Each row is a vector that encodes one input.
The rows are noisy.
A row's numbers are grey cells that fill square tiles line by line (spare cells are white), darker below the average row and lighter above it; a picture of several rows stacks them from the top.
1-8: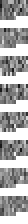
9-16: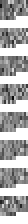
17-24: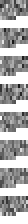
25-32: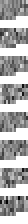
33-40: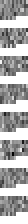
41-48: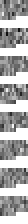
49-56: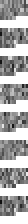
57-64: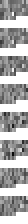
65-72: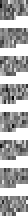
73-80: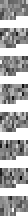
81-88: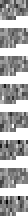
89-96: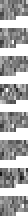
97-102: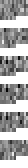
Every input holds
a point on each of three 5-point lines, together with either a point on a 6-point circle, or a fixed value.
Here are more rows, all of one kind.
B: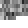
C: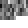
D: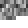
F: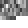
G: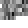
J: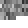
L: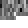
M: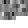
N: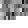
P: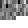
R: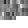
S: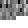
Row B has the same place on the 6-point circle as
G, J and N.
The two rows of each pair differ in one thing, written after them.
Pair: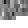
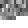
the place on the 6-point circle
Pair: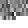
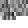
the place on one of the three 5-point lines
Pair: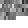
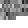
the place on one of the three 5-point lines
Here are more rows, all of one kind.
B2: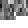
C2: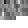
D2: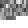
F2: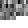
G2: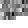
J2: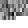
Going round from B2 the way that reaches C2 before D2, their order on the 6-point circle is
B2, F2, J2, G2, C2, D2.
